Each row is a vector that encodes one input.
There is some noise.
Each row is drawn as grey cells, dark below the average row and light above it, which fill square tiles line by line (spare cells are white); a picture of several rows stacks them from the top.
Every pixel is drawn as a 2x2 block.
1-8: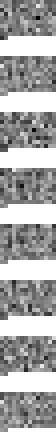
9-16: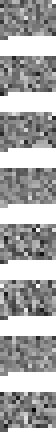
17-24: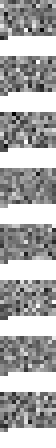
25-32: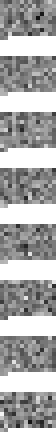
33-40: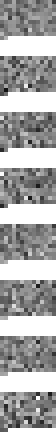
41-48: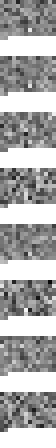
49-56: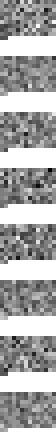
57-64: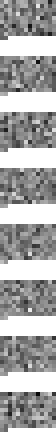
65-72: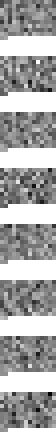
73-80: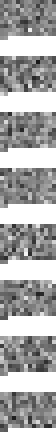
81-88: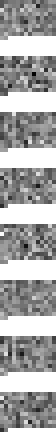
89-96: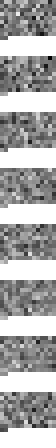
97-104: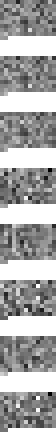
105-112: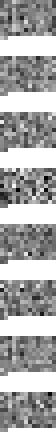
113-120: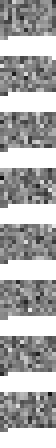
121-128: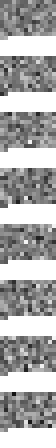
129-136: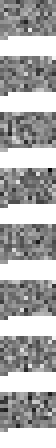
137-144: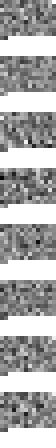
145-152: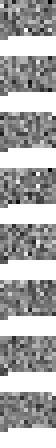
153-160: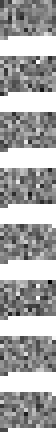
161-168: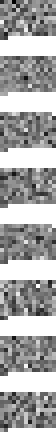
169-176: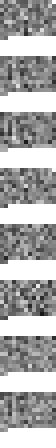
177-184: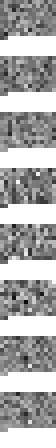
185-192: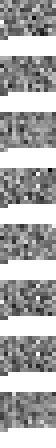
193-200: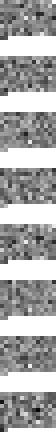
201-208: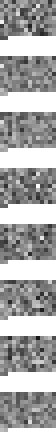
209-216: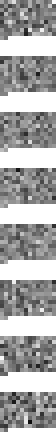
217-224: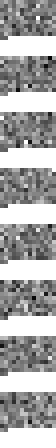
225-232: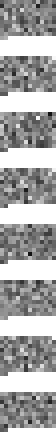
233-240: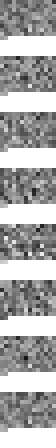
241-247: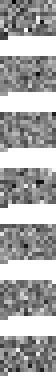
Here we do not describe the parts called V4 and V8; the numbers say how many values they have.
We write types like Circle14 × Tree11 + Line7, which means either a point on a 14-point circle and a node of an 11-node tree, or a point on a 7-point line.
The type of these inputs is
(Line7 + V4) × V8 + List3(Line6).
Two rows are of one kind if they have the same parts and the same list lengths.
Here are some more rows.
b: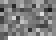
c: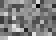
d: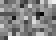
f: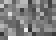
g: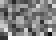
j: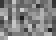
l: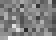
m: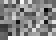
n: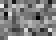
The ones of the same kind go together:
b, g
c, l
d
f, n
j
m

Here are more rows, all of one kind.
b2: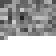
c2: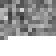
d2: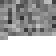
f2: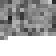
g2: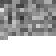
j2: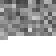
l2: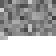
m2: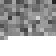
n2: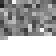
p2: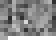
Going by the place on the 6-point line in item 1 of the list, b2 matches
c2 and g2.
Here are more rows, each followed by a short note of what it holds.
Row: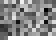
the empty list
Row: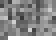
a list of three items
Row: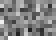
a value of V4 and a value of V8
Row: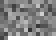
a point on a 7-point line and a value of V8
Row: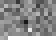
a list of two items
